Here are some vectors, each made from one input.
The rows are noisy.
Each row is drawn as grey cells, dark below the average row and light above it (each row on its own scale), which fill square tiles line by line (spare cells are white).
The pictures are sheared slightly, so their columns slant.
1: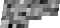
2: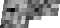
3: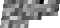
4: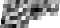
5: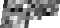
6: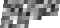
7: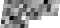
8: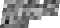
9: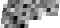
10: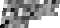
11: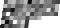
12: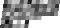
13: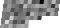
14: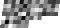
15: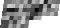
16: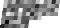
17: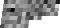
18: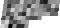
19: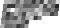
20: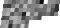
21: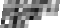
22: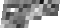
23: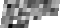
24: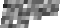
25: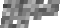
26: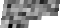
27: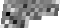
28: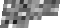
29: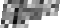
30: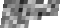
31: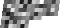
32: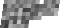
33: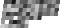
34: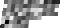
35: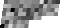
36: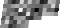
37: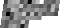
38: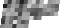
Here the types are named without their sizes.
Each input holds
a point on a line and three true/false values.
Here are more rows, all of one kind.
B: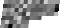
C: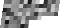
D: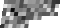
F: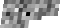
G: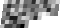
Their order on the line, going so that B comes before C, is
B, G, F, C, D.
